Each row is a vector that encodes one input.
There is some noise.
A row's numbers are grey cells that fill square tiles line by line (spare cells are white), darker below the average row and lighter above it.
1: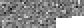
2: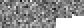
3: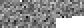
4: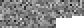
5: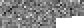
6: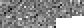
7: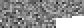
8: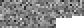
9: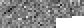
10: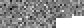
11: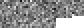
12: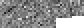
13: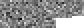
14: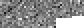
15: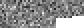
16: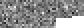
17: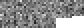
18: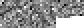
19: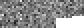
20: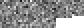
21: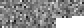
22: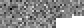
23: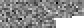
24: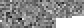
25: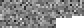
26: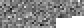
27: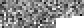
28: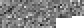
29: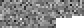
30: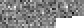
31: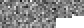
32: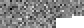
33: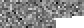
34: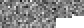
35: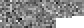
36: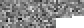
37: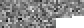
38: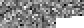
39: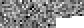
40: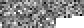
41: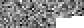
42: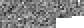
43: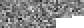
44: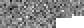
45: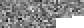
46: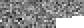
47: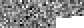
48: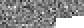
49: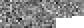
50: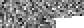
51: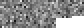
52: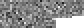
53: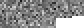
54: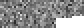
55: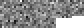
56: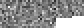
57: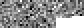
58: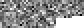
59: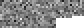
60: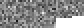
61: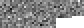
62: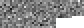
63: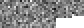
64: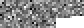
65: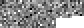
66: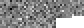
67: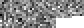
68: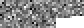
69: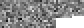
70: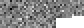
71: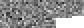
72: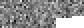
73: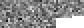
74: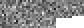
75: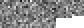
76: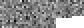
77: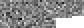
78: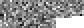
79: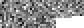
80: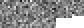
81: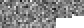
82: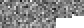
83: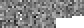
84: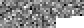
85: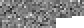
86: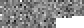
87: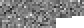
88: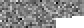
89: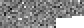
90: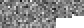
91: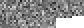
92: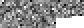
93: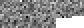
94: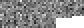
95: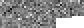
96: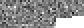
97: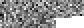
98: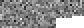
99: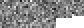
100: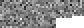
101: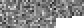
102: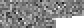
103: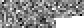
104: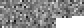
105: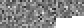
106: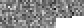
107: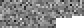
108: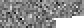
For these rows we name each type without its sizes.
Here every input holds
a label and a true/false value, together with either a fixed value, or two labels.
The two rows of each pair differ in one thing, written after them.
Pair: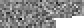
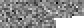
one of the three labels
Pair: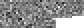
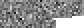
one of the three labels
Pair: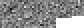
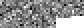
the true/false value
